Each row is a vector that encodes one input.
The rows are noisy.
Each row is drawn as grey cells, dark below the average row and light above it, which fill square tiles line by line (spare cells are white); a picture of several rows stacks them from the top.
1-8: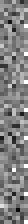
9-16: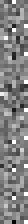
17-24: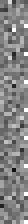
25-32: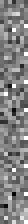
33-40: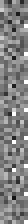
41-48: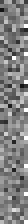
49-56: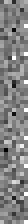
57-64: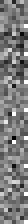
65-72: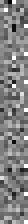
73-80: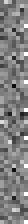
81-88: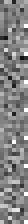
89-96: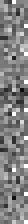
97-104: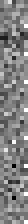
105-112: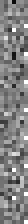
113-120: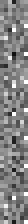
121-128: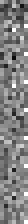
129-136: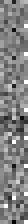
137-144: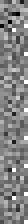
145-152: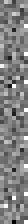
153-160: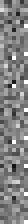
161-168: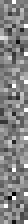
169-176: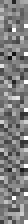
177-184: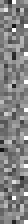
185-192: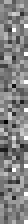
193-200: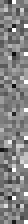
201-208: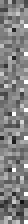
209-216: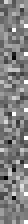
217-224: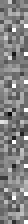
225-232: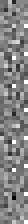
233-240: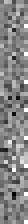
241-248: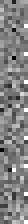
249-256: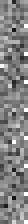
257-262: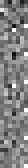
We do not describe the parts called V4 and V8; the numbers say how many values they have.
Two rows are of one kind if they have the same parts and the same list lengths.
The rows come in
4 kinds.
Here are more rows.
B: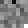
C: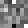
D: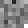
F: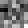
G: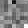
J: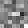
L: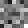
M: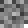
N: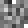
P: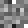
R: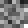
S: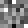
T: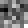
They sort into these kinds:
B, D, G
C, L, N, P, R, S
F, T
J, M

